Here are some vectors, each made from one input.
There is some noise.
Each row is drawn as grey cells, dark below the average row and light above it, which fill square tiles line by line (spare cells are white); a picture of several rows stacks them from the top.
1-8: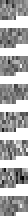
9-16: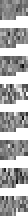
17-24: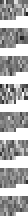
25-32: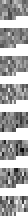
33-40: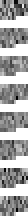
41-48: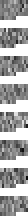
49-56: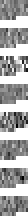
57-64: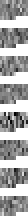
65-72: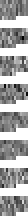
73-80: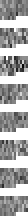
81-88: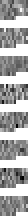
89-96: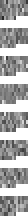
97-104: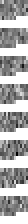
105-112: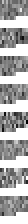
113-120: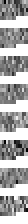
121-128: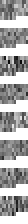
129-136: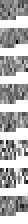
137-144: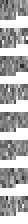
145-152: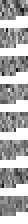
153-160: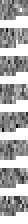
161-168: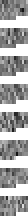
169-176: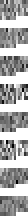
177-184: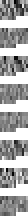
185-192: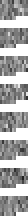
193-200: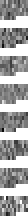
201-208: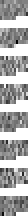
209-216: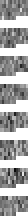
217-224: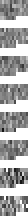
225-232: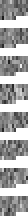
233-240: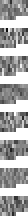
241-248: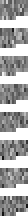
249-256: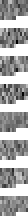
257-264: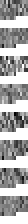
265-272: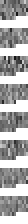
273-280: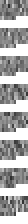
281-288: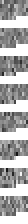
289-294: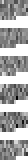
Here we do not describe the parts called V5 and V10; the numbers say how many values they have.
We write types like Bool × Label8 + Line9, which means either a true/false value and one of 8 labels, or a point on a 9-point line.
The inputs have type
(Line9 + V10) × (Tree14 + V5).
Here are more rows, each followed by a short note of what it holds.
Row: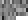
a point on a 9-point line and a value of V5
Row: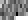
a value of V5 and a value of V10
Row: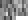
a point on a 9-point line and a value of V5
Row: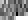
a value of V5 and a value of V10
